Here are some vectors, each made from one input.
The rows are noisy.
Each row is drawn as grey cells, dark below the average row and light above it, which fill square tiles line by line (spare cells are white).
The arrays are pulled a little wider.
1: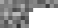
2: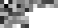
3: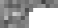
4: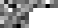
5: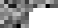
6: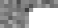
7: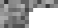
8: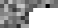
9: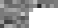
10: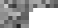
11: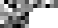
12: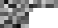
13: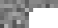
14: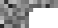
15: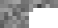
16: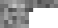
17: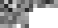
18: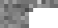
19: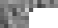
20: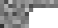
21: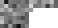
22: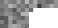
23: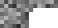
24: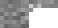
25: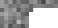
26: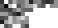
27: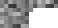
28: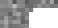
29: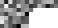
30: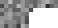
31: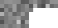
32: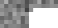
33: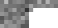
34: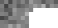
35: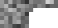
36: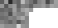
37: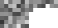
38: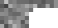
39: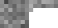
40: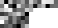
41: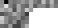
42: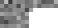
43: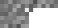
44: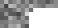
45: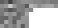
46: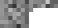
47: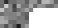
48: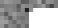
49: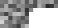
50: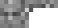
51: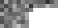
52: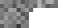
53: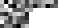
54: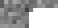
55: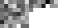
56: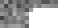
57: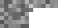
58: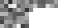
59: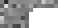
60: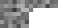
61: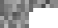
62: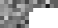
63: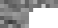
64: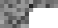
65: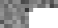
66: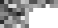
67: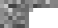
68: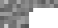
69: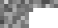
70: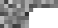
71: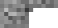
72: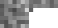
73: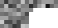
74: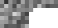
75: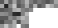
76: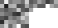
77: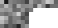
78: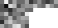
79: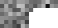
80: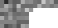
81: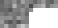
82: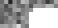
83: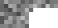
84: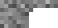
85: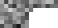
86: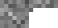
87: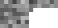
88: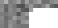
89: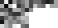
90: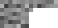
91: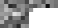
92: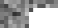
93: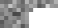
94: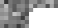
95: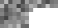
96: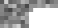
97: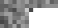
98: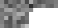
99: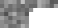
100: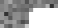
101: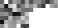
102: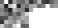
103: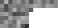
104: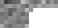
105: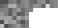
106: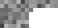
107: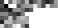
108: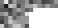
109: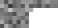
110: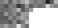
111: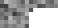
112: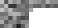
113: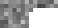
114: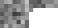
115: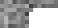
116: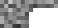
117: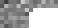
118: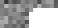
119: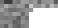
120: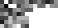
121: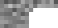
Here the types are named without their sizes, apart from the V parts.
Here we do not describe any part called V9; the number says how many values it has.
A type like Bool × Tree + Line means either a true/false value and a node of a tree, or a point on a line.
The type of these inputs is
Label × Label × V9.
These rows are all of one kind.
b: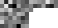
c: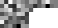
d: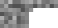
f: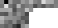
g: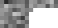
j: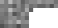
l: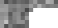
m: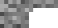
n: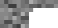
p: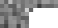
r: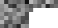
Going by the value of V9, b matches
j, m, n and p.
